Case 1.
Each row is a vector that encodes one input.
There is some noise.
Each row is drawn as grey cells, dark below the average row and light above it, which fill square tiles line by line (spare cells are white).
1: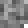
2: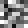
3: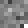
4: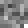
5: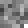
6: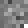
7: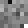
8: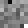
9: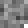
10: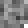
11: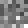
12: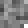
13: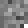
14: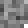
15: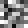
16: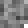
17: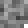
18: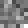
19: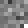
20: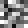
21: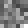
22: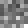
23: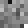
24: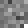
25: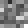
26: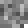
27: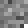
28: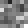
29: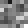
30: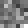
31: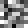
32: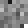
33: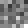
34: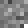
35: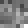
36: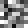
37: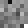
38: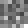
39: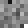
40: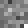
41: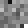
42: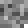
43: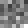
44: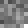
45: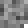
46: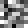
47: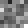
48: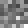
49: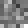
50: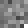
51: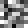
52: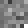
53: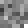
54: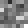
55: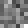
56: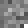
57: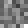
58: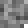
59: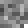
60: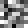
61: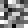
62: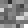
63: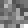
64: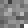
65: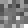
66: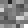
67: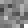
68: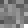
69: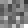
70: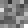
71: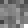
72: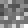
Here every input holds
a list of up to two points on a 4-point line.
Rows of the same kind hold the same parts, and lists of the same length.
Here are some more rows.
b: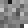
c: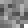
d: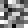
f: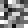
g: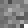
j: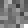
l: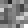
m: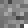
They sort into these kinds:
b, c, g, m
d, f
j, l

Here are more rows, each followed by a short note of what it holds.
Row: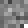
a list of one item
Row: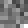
a list of two items
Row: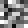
the empty list
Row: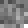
a list of two items
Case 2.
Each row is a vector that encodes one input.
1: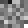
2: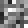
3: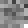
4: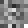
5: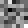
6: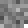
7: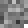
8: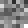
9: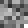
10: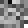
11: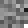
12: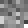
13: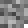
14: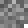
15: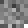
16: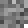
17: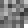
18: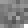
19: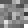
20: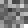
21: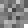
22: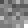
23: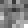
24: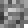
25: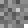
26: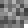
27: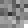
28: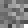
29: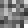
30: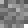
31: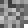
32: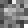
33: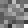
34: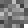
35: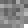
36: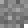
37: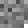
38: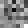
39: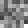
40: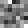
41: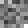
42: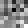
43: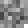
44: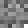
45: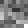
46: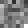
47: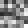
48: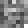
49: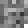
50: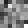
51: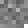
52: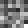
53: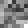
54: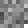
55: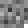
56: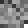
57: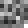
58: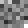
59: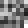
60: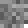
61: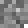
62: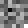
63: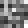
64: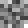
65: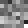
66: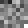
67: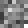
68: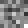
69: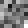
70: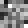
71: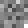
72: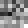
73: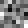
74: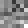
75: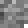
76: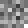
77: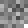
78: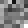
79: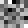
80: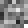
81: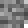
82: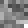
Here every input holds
either a point on a 4-point line and a point on a 5-point line, or a point on a 10-point line.
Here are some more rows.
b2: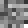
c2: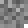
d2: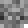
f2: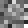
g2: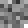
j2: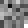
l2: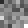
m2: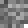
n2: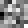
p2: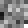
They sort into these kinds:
b2, c2, d2, f2, g2, m2, n2, p2
j2, l2

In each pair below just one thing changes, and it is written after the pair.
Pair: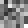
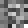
the place on the 5-point line
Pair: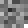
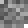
the place on the 5-point line
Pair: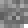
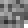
the place on the 4-point line
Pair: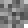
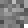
the place on the 4-point line
